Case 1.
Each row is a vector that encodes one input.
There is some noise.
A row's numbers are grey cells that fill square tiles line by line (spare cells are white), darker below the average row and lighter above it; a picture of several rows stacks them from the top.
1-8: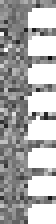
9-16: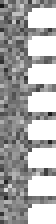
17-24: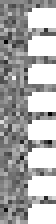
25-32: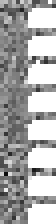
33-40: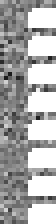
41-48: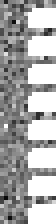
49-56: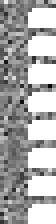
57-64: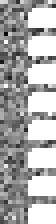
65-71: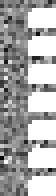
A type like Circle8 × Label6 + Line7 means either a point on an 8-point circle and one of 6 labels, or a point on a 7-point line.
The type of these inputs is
Circle9 + Tree8 + Unit.
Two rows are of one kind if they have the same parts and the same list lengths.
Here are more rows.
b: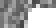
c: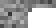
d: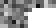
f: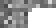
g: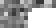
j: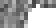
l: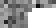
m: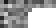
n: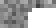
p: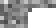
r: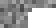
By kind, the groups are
b, j
c, f, m
d, g, l, n, p, r

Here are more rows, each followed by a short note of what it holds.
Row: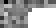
a node of an 8-node tree
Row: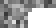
a node of an 8-node tree
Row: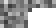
a point on a 9-point circle
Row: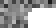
a node of an 8-node tree
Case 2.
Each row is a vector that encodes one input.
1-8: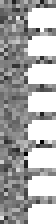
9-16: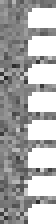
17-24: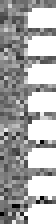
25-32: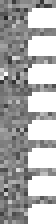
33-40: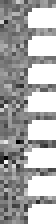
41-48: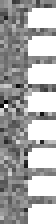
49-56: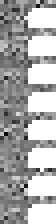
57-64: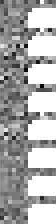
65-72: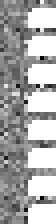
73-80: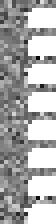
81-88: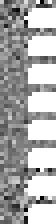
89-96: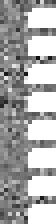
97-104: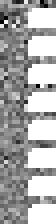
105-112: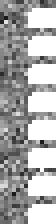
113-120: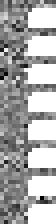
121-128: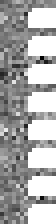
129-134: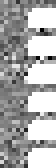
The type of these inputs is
Bool × Line17.
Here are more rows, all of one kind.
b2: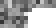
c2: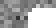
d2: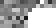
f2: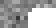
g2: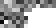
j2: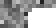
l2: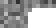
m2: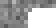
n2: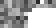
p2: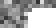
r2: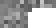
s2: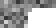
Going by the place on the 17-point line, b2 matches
c2, f2, g2 and n2.
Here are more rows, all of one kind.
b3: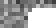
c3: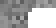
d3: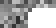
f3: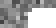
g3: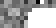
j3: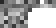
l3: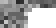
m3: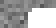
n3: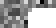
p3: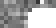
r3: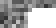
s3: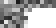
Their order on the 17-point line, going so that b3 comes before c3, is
b3, n3, f3, s3, p3, l3, r3, g3, m3, j3, c3, d3.
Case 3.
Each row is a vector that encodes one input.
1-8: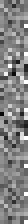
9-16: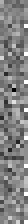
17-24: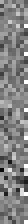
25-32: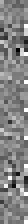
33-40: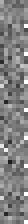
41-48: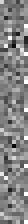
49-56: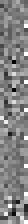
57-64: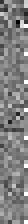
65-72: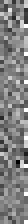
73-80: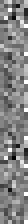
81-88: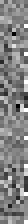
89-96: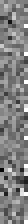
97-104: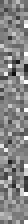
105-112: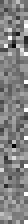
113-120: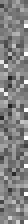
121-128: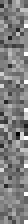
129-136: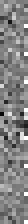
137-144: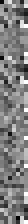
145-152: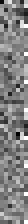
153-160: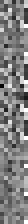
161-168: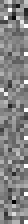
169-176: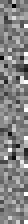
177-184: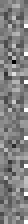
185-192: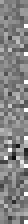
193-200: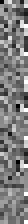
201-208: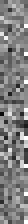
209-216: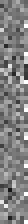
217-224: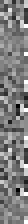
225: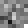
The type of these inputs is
Line4 + Tree20.
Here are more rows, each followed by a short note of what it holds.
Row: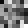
a point on a 4-point line
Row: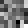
a point on a 4-point line
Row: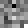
a node of a 20-node tree
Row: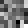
a point on a 4-point line
